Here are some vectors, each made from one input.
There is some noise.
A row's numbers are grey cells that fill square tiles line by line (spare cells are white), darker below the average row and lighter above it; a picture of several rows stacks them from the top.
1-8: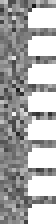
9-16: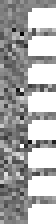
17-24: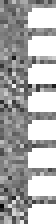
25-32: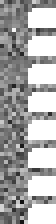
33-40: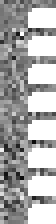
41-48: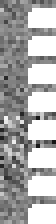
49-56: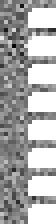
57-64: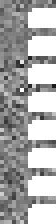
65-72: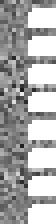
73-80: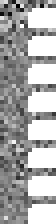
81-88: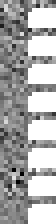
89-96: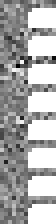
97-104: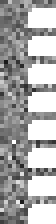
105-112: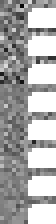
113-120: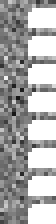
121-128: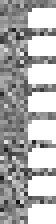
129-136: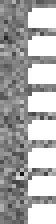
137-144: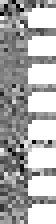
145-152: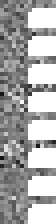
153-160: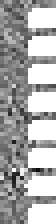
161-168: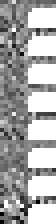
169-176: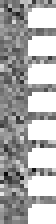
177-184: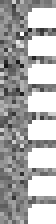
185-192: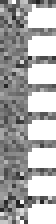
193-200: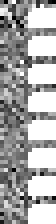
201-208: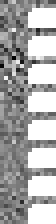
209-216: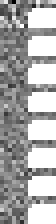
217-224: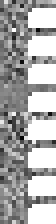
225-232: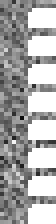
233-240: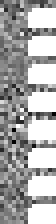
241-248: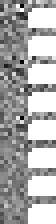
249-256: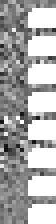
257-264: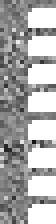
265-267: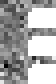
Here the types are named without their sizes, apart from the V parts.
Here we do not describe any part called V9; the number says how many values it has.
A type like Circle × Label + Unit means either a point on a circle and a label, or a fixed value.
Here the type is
(Bool × Bool × Bool × Bool + V9) × Label.
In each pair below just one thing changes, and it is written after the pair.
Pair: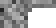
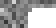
the label
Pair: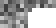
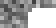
the label
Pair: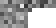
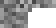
the label
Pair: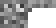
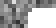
one of the four true/false values
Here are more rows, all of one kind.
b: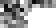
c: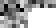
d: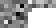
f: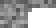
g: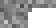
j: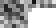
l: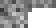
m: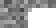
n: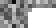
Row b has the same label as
g, l and n.
